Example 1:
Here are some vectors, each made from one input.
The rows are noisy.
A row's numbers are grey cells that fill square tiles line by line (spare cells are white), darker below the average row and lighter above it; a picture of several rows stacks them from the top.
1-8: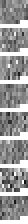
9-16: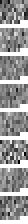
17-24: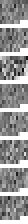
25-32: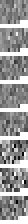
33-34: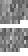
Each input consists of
three true/false values.
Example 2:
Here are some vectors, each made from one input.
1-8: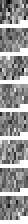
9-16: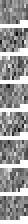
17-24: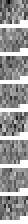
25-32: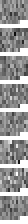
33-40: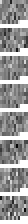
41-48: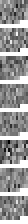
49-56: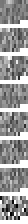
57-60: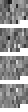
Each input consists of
four true/false values.
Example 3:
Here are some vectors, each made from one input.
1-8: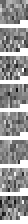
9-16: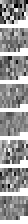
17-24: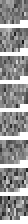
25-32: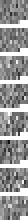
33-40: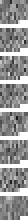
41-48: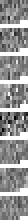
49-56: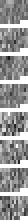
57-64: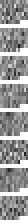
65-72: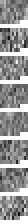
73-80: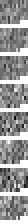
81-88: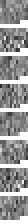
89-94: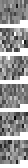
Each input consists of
four true/false values.
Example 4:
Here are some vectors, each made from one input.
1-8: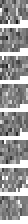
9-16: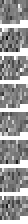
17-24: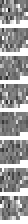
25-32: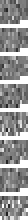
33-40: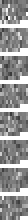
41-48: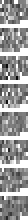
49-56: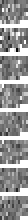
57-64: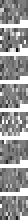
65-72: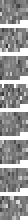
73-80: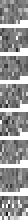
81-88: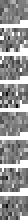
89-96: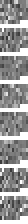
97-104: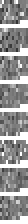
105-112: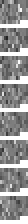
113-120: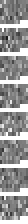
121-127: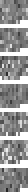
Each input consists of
four true/false values.
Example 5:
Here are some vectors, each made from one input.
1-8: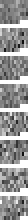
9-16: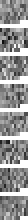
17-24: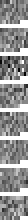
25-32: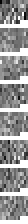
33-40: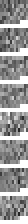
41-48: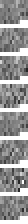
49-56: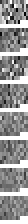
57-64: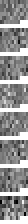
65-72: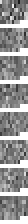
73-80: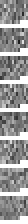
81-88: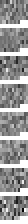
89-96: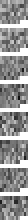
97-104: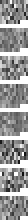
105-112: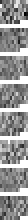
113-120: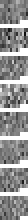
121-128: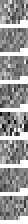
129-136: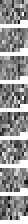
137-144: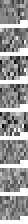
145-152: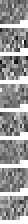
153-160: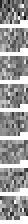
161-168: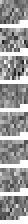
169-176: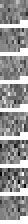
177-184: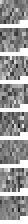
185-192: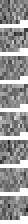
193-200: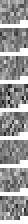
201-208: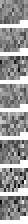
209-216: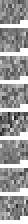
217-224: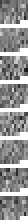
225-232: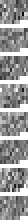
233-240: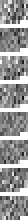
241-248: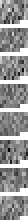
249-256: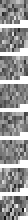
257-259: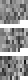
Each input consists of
a point on an 8-point line.
